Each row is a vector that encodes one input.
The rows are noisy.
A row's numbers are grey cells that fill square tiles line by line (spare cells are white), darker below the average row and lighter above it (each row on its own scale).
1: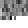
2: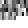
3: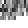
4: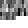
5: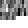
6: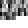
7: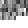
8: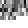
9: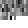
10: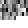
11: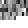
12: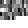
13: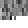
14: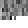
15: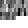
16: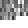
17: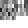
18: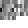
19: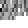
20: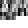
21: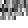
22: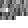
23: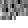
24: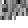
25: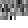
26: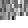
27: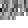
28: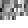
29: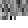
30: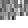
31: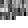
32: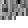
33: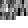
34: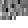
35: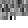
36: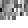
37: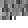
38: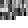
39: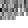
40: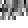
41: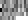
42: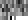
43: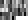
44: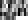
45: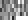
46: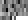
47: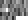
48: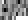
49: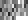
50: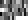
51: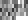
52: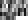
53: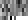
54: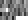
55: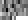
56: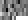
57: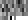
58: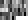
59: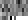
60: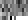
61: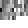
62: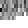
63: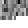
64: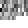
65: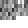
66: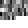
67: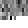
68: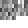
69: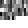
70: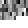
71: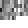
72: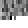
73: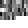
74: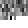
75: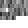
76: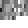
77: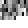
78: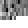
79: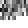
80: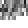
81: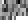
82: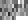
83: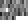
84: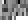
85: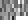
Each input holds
either a point on a 5-point line, or a point on an 11-point line.
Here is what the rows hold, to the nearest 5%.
About 25% of them hold a point on a 5-point line. The rest hold a point on an 11-point line.
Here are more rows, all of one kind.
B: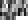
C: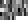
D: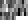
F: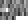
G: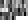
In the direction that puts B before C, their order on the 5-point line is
B, D, F, G, C.
